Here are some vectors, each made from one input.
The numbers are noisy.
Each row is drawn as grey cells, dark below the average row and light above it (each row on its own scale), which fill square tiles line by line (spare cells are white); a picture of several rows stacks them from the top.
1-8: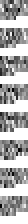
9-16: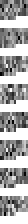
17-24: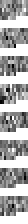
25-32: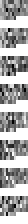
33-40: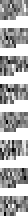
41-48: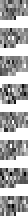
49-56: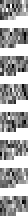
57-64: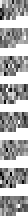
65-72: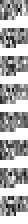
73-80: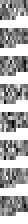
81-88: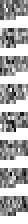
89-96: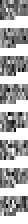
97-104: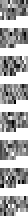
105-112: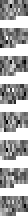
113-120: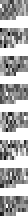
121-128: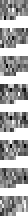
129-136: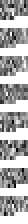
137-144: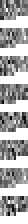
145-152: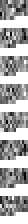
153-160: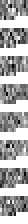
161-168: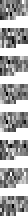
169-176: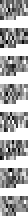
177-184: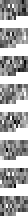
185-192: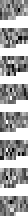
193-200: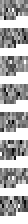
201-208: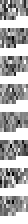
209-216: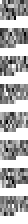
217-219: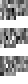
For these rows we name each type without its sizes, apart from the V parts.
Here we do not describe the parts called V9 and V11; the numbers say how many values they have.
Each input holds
a value of V9, together with either a point on a circle and a true/false value, or a value of V11.
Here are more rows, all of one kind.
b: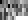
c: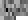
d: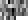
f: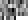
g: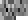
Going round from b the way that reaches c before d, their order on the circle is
b, c, f, g, d.
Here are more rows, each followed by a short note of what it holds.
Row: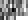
a point on a circle, a true/false value and a value of V9
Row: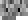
a point on a circle, a true/false value and a value of V9
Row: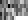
a point on a circle, a true/false value and a value of V9
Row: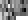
a value of V9 and a value of V11
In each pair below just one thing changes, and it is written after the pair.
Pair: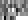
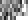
the place on the circle
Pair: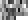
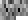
the place on the circle
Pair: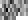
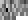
the place on the circle
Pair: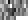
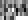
the place on the circle
